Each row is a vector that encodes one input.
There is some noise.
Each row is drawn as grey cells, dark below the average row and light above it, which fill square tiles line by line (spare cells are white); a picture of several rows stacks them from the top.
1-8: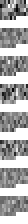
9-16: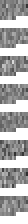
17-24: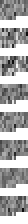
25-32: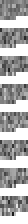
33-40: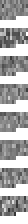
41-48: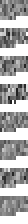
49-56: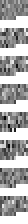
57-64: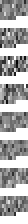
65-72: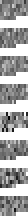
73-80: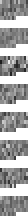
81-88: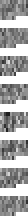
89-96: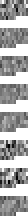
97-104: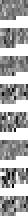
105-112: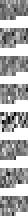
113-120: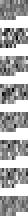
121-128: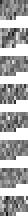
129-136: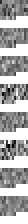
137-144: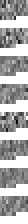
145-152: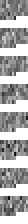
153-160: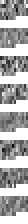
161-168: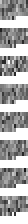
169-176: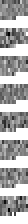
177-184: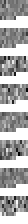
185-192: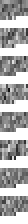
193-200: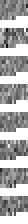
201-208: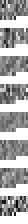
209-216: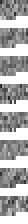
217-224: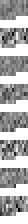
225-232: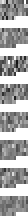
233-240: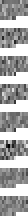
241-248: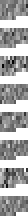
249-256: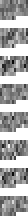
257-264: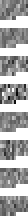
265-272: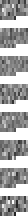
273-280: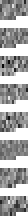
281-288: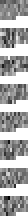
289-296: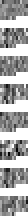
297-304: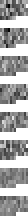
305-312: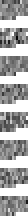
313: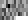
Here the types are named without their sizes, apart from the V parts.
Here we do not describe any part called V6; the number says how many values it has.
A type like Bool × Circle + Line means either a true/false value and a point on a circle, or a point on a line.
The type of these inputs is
Bool × (List(Line) + Tree × V6) + Circle.
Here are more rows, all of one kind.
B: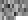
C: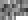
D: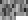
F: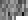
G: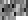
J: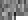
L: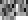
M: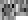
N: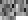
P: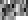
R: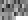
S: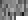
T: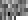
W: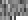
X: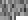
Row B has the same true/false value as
F, J, R and S.
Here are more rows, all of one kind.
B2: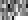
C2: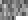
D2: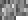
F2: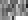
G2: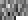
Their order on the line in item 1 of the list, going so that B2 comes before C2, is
G2, D2, F2, B2, C2.
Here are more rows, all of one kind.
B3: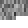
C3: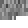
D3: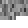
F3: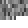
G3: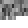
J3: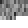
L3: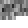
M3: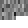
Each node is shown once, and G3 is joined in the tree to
C3 and F3.
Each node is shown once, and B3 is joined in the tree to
D3.
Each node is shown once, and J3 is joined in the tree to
C3 and D3.
